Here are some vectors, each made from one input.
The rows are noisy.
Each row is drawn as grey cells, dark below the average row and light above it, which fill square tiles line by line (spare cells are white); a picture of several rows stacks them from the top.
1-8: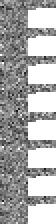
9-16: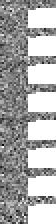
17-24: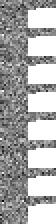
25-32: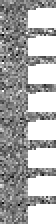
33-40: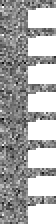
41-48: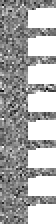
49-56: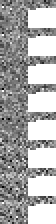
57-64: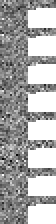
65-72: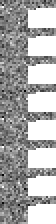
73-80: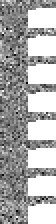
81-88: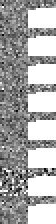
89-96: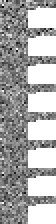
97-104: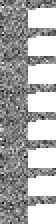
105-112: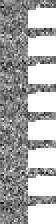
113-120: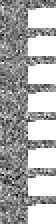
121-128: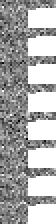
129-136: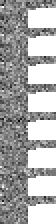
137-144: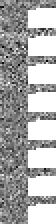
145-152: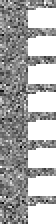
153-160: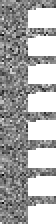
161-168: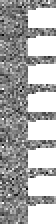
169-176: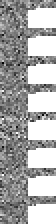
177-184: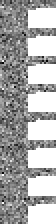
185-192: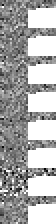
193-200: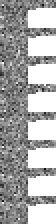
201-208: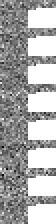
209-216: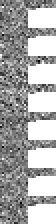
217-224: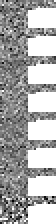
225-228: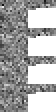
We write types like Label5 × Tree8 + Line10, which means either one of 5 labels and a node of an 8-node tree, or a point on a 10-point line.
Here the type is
List2(Bool × Line6).
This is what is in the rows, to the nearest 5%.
All of them are lists of up to two items, each a point on a 6-point line and a true/false value: a few are empty, 45% hold one and 55% two.
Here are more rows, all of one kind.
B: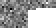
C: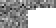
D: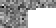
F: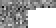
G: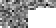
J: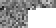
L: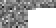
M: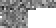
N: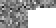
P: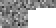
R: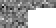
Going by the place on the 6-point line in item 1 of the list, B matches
D and M.
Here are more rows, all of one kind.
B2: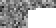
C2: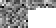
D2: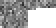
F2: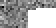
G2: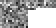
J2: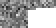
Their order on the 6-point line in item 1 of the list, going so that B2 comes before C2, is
B2, F2, D2, C2, J2, G2.
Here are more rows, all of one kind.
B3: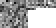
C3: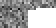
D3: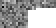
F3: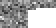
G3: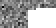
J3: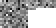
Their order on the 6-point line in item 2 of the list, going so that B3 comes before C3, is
F3, G3, B3, J3, D3, C3.
